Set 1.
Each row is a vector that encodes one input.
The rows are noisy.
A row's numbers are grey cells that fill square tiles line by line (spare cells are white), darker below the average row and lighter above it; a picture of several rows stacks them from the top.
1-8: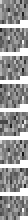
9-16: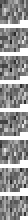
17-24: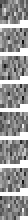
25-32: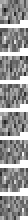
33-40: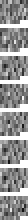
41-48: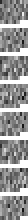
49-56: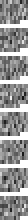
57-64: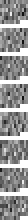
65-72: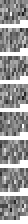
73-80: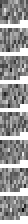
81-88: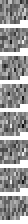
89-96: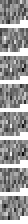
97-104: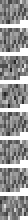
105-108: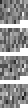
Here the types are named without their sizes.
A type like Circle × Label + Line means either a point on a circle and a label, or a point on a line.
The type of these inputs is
Bool × Bool × Bool.
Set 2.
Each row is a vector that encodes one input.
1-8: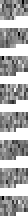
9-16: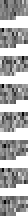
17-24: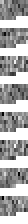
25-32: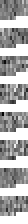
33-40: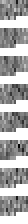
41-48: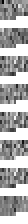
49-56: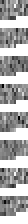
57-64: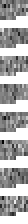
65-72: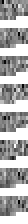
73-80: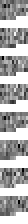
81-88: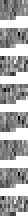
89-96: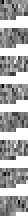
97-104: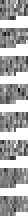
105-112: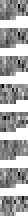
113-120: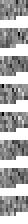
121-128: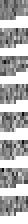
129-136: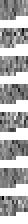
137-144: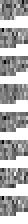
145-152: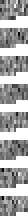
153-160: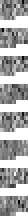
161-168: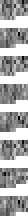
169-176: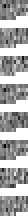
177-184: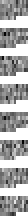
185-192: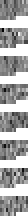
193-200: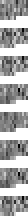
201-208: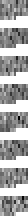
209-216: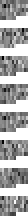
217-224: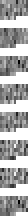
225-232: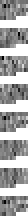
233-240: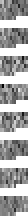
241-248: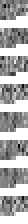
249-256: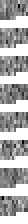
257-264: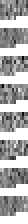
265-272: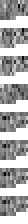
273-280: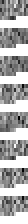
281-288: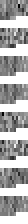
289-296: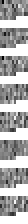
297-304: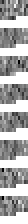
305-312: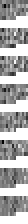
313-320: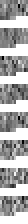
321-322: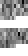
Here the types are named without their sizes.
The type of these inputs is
Tree.
